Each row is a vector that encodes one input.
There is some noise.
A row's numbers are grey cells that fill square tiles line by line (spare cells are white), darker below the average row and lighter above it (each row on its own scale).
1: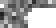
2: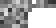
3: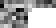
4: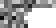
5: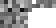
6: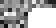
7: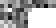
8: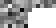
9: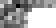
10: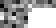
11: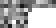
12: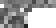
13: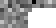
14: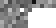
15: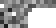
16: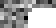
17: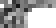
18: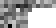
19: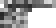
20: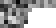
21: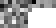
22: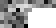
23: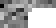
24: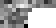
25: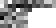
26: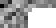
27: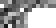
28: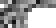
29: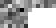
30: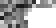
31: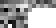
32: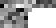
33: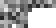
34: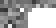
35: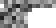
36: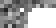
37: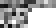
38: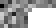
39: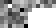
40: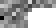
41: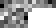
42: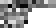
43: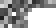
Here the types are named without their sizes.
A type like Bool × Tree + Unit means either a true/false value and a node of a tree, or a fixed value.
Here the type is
List(Circle).
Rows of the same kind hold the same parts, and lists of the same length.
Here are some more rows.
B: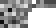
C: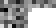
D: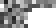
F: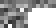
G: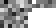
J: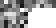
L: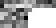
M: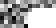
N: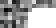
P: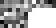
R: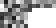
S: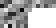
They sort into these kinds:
B, J, P
C, F, L, M, S
D, G, N, R

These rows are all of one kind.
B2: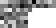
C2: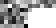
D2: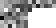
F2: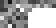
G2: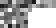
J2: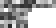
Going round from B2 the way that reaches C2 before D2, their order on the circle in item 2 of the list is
B2, J2, G2, C2, F2, D2.
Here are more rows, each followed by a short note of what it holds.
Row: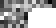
the empty list
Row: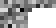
a list of one item
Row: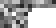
the empty list
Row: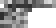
a list of one item
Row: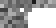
a list of two items
